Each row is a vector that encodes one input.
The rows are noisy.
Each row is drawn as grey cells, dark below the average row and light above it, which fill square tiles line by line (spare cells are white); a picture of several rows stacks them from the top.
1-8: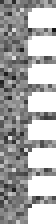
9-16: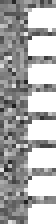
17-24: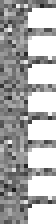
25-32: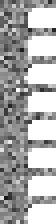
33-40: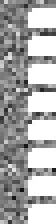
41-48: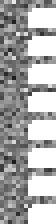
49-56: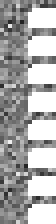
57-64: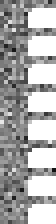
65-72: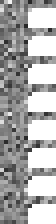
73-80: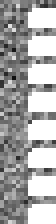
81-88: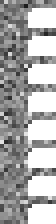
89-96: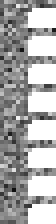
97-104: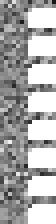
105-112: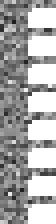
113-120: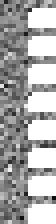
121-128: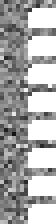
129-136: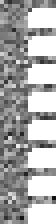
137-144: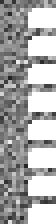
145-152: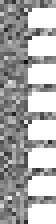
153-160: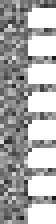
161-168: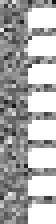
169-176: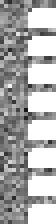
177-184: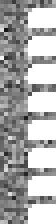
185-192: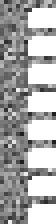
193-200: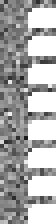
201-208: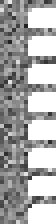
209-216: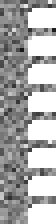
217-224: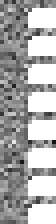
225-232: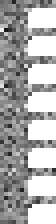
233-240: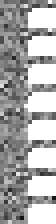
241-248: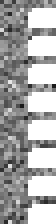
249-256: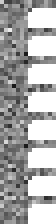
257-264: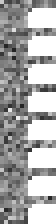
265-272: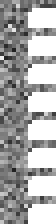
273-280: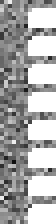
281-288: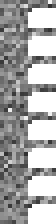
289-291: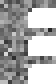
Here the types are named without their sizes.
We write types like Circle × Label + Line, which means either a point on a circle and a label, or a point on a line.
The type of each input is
Circle.
